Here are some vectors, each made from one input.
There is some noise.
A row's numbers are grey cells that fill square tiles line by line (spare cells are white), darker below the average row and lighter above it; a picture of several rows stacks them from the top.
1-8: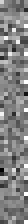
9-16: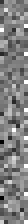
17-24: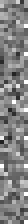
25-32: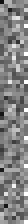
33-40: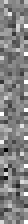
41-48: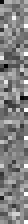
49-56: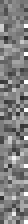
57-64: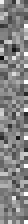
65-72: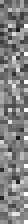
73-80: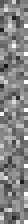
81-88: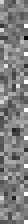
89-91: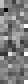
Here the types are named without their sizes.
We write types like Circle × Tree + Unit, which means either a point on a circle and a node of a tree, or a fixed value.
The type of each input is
(Bool × Bool × Bool + Unit) × Line + Label.
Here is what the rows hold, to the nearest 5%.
About 20% of them hold a label. The rest hold a point on a line, together with either a fixed value, or three true/false values.
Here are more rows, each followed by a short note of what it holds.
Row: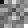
a label
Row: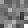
a point on a line
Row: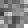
a point on a line and three true/false values
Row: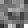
a point on a line
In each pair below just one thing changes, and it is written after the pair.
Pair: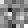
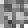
one of the three true/false values
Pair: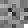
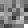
one of the three true/false values
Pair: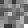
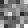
the place on the line
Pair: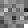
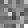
the place on the line
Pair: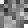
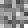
the place on the line
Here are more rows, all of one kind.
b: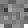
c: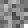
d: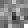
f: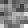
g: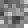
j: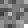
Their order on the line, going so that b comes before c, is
g, j, b, d, c, f.
